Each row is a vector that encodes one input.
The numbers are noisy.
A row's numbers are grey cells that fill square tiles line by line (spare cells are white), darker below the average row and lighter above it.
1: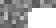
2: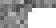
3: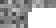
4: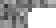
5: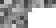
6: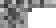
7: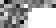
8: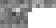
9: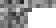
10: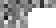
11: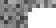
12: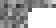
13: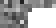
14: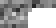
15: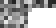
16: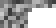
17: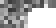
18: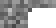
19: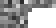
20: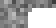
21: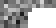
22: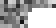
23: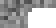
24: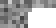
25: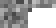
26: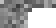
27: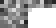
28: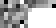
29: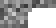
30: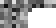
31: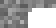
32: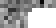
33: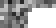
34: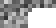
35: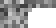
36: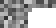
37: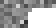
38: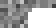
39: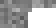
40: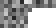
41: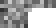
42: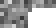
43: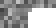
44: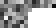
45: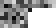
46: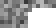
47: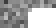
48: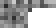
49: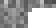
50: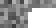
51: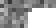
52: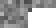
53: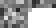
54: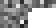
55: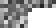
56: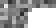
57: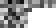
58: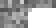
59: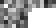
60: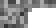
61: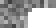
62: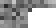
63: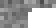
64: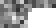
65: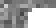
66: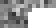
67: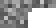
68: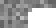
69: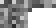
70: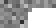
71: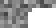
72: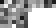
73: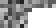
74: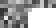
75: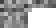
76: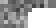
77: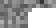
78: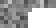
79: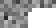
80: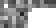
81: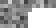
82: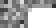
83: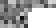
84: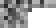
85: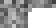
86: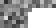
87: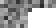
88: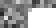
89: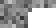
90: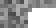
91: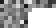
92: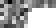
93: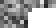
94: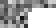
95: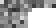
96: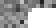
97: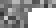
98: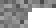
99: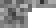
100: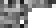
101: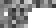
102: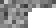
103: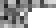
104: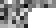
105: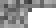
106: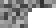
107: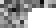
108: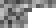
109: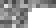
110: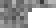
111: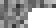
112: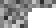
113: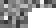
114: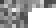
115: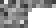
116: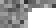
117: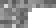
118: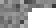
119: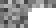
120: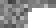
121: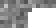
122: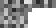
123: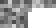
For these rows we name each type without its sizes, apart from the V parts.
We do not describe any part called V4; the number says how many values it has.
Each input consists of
a list of items, each a true/false value and a value of V4.
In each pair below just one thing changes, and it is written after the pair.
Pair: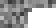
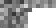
the value of V4 in item 1 of the list
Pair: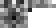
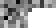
the true/false value in item 1 of the list
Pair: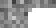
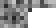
the value of V4 in item 1 of the list
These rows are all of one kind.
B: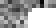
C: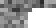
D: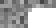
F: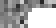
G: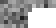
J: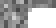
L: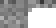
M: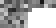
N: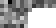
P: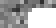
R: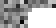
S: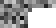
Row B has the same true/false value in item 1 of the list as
D, F, G and L.
